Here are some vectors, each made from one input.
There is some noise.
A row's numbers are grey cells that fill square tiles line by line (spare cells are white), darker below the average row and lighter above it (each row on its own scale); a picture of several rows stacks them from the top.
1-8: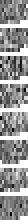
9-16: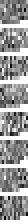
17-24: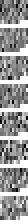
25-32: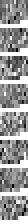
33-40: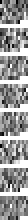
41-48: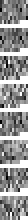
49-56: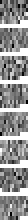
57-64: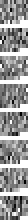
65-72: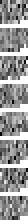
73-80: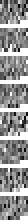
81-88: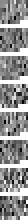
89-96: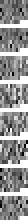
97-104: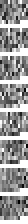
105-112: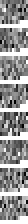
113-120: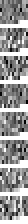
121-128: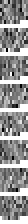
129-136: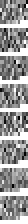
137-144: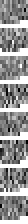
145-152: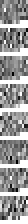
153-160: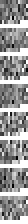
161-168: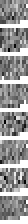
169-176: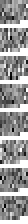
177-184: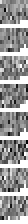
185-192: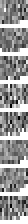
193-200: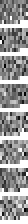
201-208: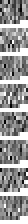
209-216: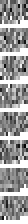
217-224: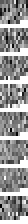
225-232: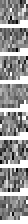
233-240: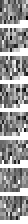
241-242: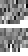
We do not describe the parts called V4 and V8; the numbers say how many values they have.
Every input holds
either one of 6 labels, a true/false value and a value of V4, or a value of V8.
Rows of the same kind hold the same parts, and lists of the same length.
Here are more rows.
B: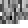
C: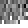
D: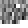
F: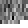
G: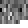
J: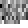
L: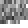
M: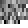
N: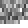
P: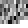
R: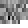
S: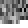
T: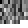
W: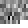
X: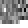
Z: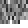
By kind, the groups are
B, D, G, P, S, T, X
C, F, J, L, M, N, R, W, Z

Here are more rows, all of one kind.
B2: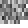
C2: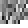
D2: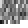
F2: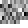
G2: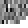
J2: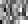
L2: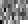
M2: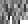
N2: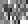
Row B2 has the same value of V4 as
C2 and F2.
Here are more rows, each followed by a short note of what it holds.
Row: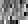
a value of V8
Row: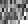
one of 6 labels, a true/false value and a value of V4
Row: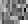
a value of V8
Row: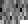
a value of V8
